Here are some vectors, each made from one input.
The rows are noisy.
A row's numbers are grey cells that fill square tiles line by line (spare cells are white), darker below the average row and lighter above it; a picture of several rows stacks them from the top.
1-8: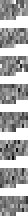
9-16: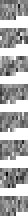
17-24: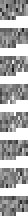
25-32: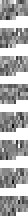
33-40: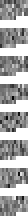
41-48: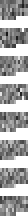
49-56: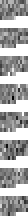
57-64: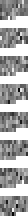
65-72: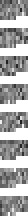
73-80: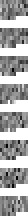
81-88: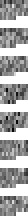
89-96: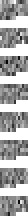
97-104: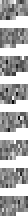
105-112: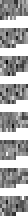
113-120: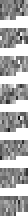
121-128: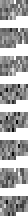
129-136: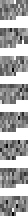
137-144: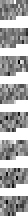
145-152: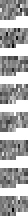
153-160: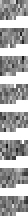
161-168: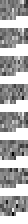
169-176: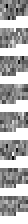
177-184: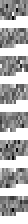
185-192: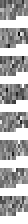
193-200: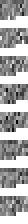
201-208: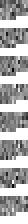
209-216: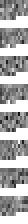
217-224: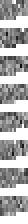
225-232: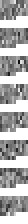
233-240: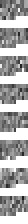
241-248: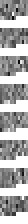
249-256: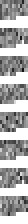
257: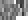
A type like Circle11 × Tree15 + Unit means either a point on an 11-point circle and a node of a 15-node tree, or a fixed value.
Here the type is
Label6 + Line5 × List3(Line7).
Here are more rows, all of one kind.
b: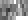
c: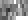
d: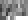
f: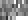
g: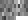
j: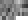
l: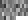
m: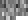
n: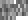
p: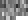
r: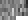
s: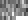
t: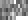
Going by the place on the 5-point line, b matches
c, f, n and t.
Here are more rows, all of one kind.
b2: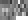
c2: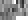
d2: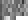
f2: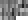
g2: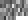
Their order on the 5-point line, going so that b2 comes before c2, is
g2, b2, f2, d2, c2.
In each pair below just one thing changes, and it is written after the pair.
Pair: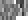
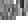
the place on the 7-point line in item 1 of the list
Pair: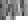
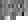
the place on the 7-point line in item 1 of the list
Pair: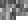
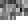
the place on the 7-point line in item 1 of the list
